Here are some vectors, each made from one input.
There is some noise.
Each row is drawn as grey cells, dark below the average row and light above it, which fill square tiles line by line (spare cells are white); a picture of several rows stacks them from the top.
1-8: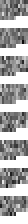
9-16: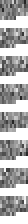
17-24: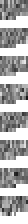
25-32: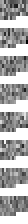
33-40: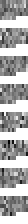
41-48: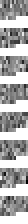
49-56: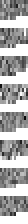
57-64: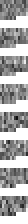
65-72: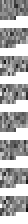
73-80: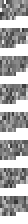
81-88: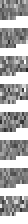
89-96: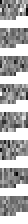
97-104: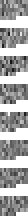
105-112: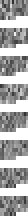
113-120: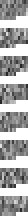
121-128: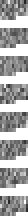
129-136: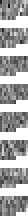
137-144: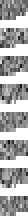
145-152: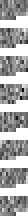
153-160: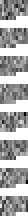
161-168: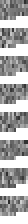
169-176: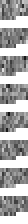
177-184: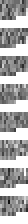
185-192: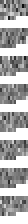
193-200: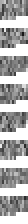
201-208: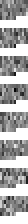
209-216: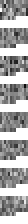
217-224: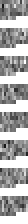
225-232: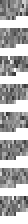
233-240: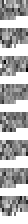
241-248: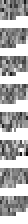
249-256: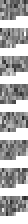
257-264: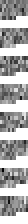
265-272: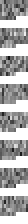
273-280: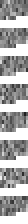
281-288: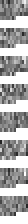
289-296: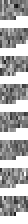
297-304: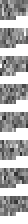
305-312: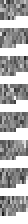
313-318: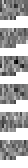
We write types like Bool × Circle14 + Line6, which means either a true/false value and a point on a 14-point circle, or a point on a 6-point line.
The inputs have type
(Label5 + Line8) × Line8 + List2(Line10).
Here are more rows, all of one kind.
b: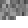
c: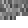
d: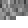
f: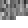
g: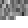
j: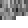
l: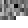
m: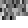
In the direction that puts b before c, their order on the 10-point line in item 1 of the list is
f, m, g, b, d, c, j, l.
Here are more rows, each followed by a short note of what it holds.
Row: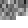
a list of one item
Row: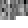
a list of two items
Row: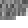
a list of one item
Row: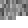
one of 5 labels and a point on an 8-point line
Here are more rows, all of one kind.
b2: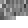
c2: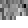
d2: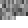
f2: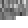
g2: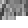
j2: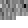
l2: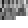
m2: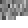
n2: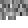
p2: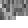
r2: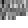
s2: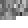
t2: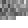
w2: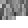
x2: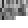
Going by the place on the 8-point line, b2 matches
c2, g2, j2 and w2.
